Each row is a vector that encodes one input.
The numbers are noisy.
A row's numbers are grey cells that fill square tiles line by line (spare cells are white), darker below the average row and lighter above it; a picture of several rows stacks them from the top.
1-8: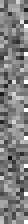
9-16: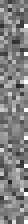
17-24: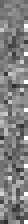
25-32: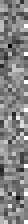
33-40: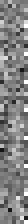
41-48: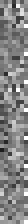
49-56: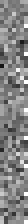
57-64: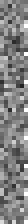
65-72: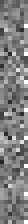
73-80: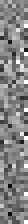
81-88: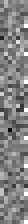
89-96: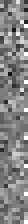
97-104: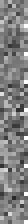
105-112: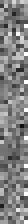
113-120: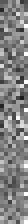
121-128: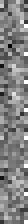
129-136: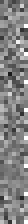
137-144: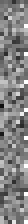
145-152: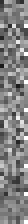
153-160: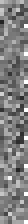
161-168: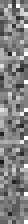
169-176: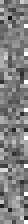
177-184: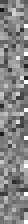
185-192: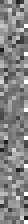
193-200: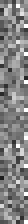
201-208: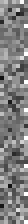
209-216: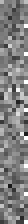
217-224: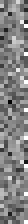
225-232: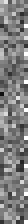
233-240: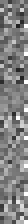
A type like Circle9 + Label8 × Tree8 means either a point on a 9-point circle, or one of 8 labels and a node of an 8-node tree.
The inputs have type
Tree17.
